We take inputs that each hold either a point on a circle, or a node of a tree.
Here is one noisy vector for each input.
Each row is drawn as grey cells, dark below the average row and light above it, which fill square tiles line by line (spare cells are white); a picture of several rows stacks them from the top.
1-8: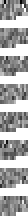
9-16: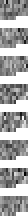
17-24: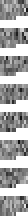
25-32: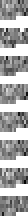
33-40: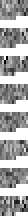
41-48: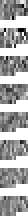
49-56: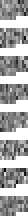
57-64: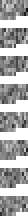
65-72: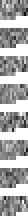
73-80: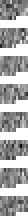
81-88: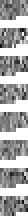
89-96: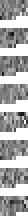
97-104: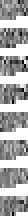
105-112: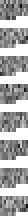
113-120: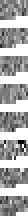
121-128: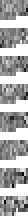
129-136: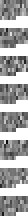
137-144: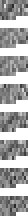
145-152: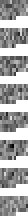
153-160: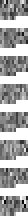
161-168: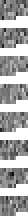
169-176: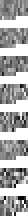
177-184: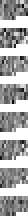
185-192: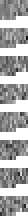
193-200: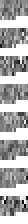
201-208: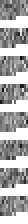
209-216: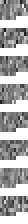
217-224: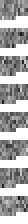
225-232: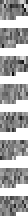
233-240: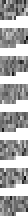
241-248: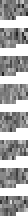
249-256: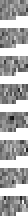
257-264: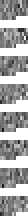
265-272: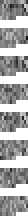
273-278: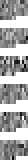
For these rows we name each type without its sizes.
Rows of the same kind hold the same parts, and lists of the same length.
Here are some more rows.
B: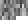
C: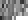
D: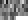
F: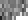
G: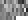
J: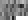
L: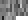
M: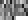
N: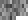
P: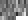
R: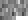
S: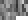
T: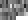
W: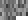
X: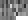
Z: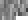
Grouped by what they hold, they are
B, C, F, G, R, Z
D, J, L, M, N, P, S, T, W, X

